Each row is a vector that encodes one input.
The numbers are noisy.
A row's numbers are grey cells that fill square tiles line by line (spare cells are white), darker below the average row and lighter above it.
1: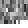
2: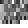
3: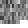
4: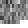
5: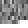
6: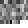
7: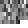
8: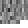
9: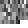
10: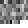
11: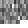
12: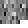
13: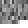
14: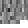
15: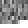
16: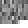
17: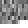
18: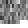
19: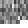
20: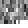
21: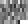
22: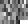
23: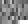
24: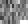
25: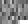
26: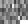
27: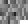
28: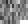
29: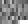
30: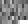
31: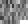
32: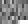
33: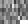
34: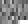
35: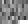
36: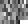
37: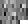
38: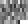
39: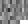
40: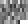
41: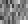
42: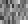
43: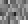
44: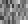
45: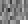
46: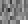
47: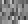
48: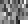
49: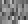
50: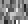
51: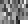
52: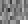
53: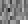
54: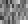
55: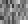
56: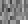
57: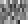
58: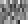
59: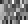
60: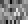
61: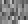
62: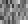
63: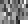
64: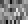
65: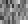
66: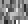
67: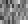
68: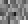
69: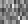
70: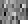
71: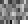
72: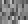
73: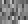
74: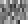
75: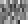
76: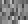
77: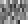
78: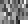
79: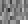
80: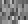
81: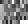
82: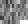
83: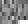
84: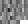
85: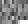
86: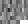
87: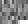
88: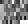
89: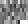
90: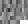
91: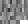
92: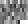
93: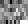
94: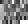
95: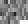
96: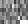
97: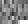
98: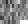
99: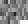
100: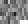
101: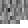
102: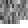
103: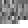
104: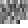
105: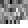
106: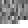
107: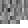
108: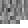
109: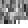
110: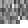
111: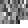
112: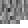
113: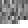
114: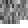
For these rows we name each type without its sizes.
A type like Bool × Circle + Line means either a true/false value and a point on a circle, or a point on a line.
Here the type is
Tree.
